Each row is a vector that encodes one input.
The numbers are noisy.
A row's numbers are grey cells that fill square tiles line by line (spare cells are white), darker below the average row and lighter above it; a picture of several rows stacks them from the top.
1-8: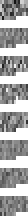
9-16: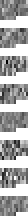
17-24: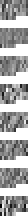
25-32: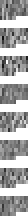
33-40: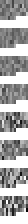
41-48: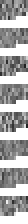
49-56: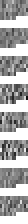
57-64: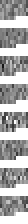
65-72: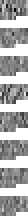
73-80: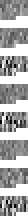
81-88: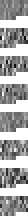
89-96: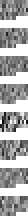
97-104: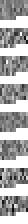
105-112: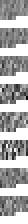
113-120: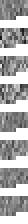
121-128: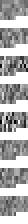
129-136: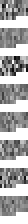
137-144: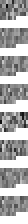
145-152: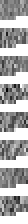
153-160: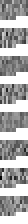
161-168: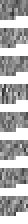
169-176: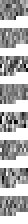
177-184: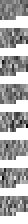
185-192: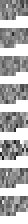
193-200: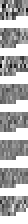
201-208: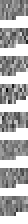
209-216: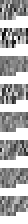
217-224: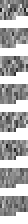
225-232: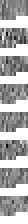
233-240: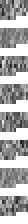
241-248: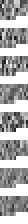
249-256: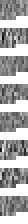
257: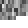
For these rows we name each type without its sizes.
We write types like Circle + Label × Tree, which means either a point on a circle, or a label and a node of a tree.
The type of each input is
Bool × Bool × Bool + List(Circle).
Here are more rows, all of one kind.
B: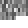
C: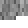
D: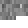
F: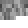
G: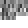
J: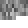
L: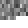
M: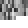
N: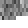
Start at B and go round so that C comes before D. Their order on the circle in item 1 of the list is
B, F, L, C, D, M, J, G, N.
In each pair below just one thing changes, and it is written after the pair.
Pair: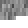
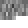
the place on the circle in item 1 of the list
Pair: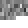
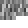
the place on the circle in item 2 of the list
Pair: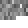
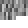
the place on the circle in item 1 of the list
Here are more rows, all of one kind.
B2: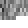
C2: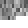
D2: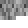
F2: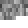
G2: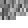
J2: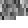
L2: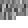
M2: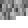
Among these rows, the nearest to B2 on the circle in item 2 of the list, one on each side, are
C2 and G2.
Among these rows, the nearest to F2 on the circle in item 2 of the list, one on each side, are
D2 and G2.
